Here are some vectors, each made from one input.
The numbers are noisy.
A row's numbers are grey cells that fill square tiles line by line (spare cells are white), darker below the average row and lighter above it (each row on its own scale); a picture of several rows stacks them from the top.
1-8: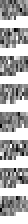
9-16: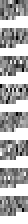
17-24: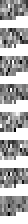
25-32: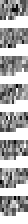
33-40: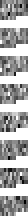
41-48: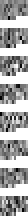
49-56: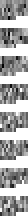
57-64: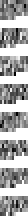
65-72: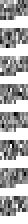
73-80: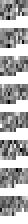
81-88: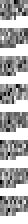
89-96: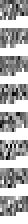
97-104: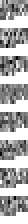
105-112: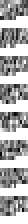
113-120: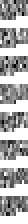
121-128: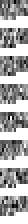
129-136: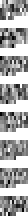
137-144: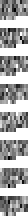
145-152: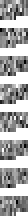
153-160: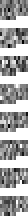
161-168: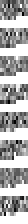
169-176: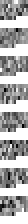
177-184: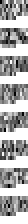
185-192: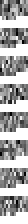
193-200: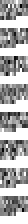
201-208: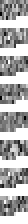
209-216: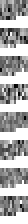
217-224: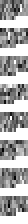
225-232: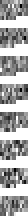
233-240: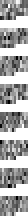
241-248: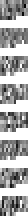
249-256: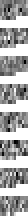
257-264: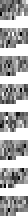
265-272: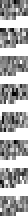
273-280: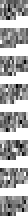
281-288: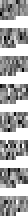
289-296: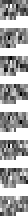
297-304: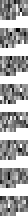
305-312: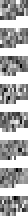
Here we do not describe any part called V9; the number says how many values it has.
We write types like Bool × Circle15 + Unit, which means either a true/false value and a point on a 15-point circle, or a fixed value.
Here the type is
Bool × Line5 + Tree12 × Tree12 + V9.
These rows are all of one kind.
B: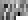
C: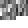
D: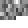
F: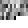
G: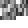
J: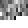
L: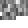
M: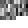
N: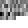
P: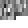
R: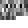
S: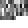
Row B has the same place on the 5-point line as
D, N and P.
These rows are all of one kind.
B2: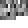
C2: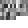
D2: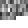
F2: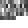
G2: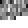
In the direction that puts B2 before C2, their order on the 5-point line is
F2, B2, C2, G2, D2.
